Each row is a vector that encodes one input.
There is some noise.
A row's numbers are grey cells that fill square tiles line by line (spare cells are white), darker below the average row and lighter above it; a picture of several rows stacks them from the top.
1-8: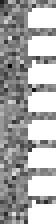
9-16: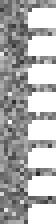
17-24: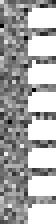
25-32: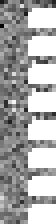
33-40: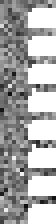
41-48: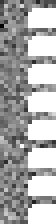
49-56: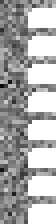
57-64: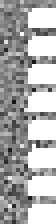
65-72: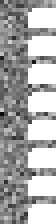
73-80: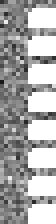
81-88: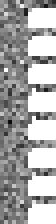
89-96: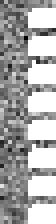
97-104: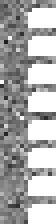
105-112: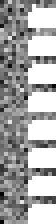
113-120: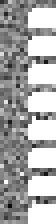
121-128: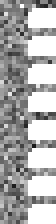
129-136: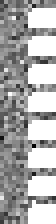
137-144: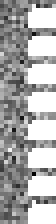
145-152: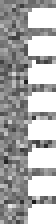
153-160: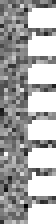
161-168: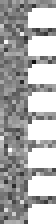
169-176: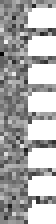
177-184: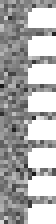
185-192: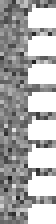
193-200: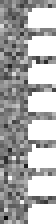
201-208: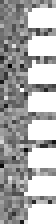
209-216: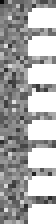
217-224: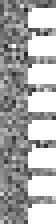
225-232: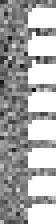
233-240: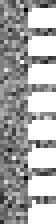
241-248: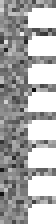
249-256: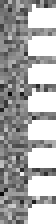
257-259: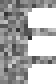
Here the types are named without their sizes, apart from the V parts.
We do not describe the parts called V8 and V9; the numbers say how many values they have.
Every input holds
a node of a tree, together with either a label and a true/false value, or a value of V8 and a value of V9.
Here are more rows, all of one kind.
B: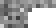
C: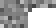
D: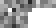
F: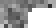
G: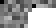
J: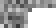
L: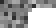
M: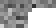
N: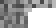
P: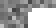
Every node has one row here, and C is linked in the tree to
B.
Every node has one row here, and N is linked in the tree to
P.
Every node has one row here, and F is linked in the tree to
L and M.
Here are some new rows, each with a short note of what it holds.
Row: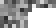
a label, a node of a tree and a true/false value
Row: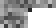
a node of a tree, a value of V8 and a value of V9
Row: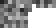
a label, a node of a tree and a true/false value
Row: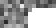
a label, a node of a tree and a true/false value
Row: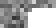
a node of a tree, a value of V8 and a value of V9
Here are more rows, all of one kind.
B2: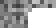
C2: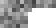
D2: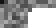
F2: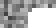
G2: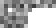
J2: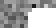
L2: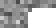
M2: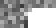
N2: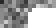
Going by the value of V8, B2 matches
F2 and G2.
